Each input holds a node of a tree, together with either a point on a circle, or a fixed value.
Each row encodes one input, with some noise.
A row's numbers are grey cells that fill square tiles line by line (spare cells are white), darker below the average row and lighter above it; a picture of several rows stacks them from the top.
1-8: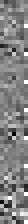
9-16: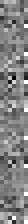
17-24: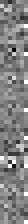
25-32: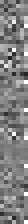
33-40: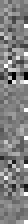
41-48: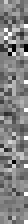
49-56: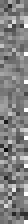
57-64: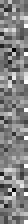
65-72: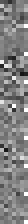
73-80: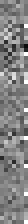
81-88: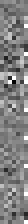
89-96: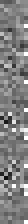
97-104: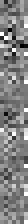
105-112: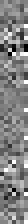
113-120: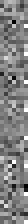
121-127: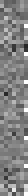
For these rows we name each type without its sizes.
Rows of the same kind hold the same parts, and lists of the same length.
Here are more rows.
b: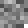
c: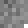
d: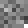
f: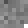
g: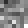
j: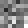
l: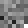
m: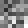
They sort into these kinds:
b, d, j, l
c, f, g, m

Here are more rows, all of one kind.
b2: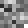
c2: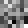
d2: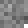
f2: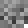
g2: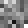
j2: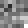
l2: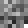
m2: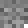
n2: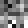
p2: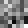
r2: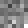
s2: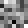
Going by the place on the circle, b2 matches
c2, d2, p2 and s2.
